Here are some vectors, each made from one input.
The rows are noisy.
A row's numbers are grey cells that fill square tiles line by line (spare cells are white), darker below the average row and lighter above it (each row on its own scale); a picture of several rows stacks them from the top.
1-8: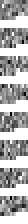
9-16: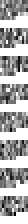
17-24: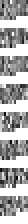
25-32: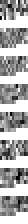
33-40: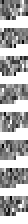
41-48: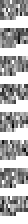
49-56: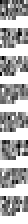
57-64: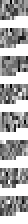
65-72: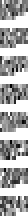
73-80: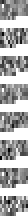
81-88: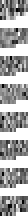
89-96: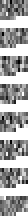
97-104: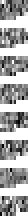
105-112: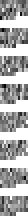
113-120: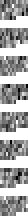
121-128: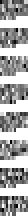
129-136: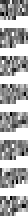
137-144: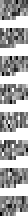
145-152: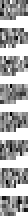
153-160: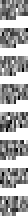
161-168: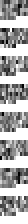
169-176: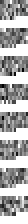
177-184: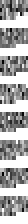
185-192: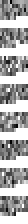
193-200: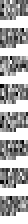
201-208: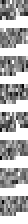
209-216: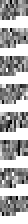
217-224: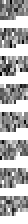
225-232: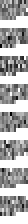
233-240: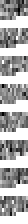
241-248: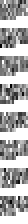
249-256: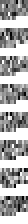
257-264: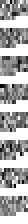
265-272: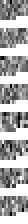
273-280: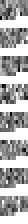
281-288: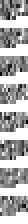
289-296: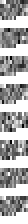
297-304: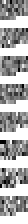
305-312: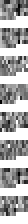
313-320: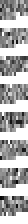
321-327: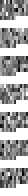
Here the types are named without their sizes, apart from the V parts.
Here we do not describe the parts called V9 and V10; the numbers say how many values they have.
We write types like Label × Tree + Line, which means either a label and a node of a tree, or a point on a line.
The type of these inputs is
(Bool × (Circle + Unit) + V10) × V9.
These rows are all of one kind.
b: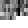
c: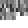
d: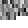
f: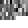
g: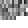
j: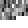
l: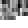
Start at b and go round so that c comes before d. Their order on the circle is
b, g, f, c, l, j, d.
